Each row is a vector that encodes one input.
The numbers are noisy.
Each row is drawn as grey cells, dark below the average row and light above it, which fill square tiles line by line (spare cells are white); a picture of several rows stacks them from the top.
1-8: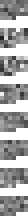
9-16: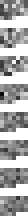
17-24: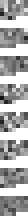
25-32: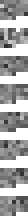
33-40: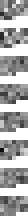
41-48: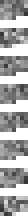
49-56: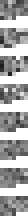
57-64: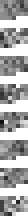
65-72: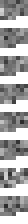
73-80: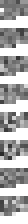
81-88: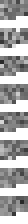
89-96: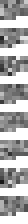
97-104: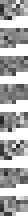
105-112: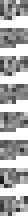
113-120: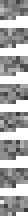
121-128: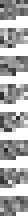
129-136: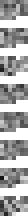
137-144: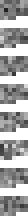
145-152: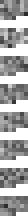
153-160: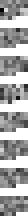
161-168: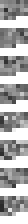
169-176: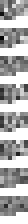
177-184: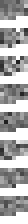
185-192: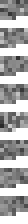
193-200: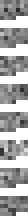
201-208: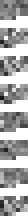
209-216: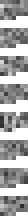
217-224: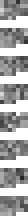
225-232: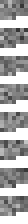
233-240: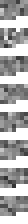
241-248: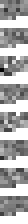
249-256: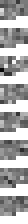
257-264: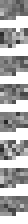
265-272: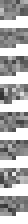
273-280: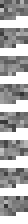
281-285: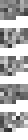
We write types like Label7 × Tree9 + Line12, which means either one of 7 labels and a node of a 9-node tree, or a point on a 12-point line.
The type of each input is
(Bool × Bool × Bool × Bool + Unit) × Line8 + Label11.
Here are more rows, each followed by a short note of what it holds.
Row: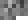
a point on an 8-point line
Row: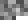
a point on an 8-point line
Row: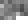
a point on an 8-point line and four true/false values
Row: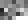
one of 11 labels
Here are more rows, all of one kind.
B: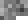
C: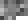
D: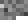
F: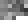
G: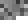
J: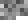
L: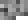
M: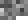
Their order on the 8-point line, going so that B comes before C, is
L, D, G, F, B, C, J, M.
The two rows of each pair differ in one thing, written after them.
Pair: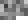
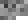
one of the four true/false values
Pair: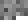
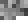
the place on the 8-point line
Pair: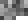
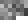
the place on the 8-point line
